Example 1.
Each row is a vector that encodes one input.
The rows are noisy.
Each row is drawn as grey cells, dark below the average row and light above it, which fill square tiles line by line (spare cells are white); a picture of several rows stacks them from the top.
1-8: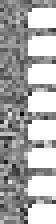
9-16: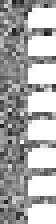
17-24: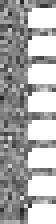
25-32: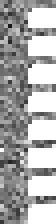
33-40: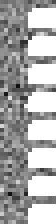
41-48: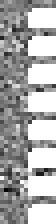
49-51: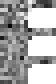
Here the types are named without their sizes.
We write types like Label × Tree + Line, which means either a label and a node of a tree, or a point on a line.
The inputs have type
Line.
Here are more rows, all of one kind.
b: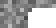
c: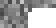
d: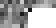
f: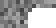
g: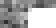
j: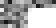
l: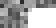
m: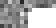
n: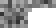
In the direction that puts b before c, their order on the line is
l, m, b, j, g, f, c, n, d.
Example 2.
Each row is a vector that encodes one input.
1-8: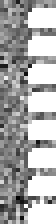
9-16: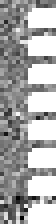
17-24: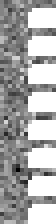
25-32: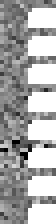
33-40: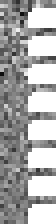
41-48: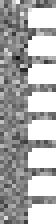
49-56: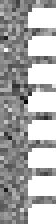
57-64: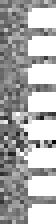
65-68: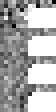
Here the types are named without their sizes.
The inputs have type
Bool × Bool × Bool + Unit.
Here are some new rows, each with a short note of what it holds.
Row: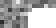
three true/false values
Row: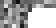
three true/false values
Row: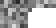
three true/false values
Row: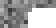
three true/false values
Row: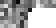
three true/false values
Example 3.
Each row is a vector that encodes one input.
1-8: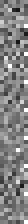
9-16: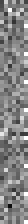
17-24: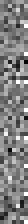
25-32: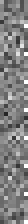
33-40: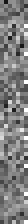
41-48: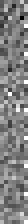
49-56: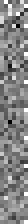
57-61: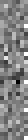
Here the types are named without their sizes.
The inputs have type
Bool × Bool × Bool.
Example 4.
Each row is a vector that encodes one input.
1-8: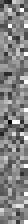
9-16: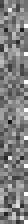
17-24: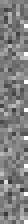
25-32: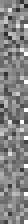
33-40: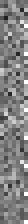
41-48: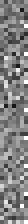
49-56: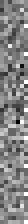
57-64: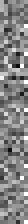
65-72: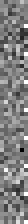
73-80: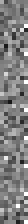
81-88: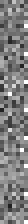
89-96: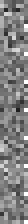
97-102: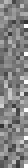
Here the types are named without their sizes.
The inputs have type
Bool × Bool × Bool × Bool.
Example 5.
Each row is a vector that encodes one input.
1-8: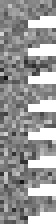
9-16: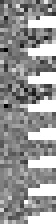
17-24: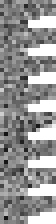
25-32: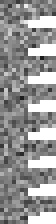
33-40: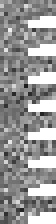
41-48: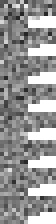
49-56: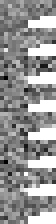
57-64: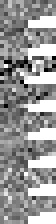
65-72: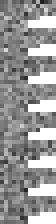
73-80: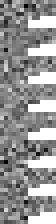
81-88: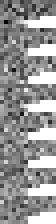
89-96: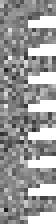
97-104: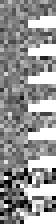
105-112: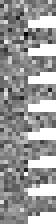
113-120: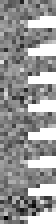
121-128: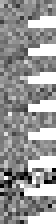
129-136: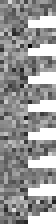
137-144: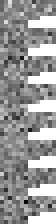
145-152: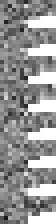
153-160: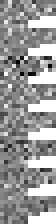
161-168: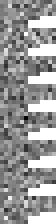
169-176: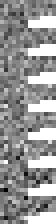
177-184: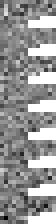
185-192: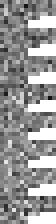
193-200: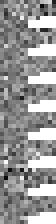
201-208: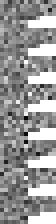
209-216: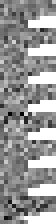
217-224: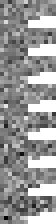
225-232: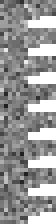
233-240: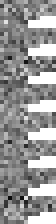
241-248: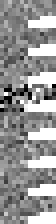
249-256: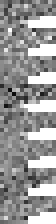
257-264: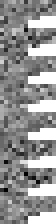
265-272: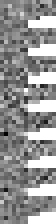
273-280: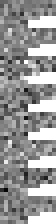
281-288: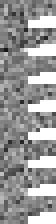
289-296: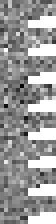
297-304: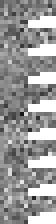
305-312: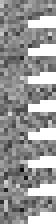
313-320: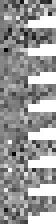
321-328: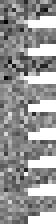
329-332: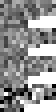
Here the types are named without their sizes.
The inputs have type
Line × Line + Unit.
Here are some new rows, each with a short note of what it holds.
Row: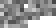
a point on each of two lines
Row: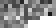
a point on each of two lines
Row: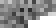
a point on each of two lines
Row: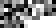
a fixed value
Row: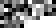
a fixed value
